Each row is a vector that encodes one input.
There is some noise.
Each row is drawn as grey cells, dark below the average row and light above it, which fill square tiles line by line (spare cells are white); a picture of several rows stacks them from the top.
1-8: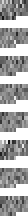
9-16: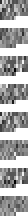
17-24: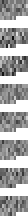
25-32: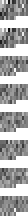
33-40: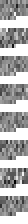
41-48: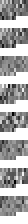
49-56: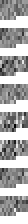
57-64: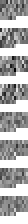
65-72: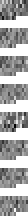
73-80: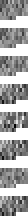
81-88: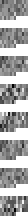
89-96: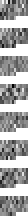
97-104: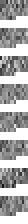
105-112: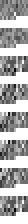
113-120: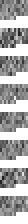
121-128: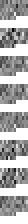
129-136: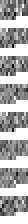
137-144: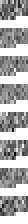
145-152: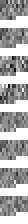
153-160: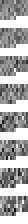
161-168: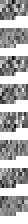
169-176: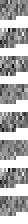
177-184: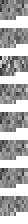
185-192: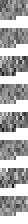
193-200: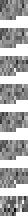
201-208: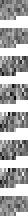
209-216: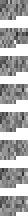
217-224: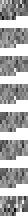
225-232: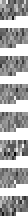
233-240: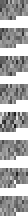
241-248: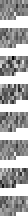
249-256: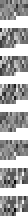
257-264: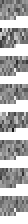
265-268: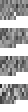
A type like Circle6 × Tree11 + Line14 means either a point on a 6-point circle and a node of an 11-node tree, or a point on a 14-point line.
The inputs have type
Label11 + (Line6 + Line7) × Line7.
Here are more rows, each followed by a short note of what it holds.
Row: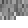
a point on a 6-point line and a point on a 7-point line
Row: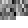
one of 11 labels
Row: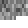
a point on each of two 7-point lines
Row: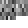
one of 11 labels
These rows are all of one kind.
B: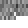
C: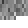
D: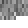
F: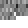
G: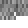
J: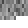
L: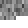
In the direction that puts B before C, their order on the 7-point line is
F, B, G, D, L, C, J.
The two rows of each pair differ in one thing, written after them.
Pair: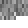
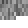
the place on the 6-point line
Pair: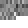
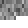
the place on the 7-point line
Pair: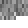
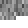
the place on the 6-point line
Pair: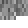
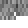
the place on the 7-point line
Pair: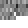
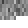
the place on the 7-point line
